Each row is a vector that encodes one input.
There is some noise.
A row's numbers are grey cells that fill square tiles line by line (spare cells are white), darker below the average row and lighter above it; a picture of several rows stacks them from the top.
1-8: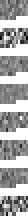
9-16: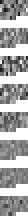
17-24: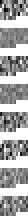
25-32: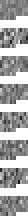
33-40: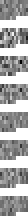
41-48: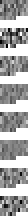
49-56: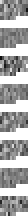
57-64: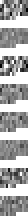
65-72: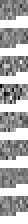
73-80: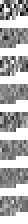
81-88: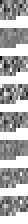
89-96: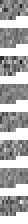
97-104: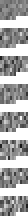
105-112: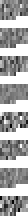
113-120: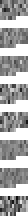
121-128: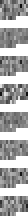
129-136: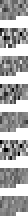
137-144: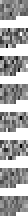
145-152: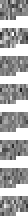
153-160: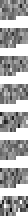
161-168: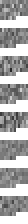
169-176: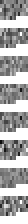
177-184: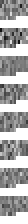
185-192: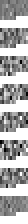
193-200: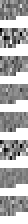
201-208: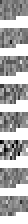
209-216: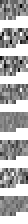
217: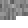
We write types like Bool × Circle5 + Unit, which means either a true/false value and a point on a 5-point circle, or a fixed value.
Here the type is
Bool × Bool × Bool × Bool × Circle6 × (Circle11 + Label5).
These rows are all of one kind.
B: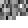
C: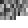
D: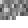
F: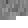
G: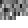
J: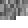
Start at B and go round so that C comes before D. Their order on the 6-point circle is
B, G, J, C, F, D.
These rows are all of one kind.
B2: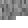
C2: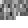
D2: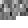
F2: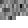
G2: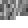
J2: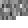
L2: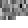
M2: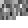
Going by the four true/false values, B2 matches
L2 and M2.
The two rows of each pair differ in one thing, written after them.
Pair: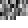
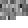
the label
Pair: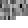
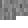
one of the four true/false values
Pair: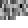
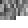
the label
